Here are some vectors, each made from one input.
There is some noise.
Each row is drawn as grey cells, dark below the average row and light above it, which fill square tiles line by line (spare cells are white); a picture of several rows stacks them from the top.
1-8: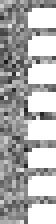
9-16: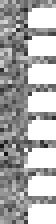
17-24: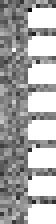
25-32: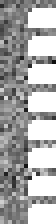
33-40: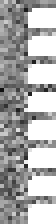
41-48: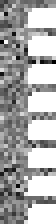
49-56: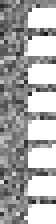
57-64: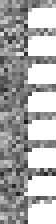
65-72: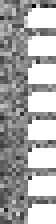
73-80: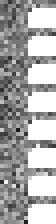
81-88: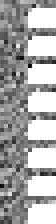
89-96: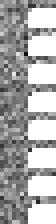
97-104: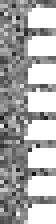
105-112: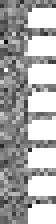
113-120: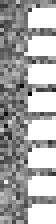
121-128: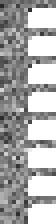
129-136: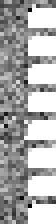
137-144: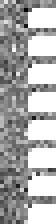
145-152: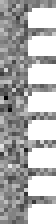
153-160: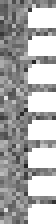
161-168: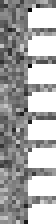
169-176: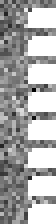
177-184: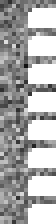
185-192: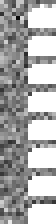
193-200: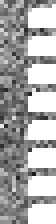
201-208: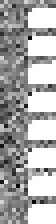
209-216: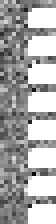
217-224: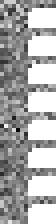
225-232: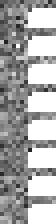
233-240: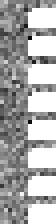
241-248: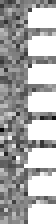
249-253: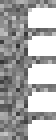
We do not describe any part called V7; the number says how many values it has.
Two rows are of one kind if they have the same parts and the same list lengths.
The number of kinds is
3.
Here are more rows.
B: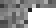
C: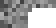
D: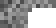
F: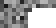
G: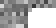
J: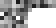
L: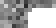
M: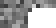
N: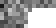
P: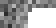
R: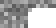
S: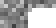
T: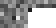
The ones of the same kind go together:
B, C, D, F, M, N, P, T
G, R
J, L, S

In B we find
one of 11 labels and a node of an 8-node tree.
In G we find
a point on a 3-point line, a point on a 5-point line and a value of V7.
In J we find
a value of V7.
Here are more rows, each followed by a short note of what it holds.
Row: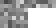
a point on a 3-point line, a point on a 5-point line and a value of V7
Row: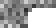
a point on a 3-point line, a point on a 5-point line and a value of V7
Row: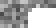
a point on a 3-point line, a point on a 5-point line and a value of V7
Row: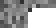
one of 11 labels and a node of an 8-node tree
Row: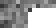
one of 11 labels and a node of an 8-node tree
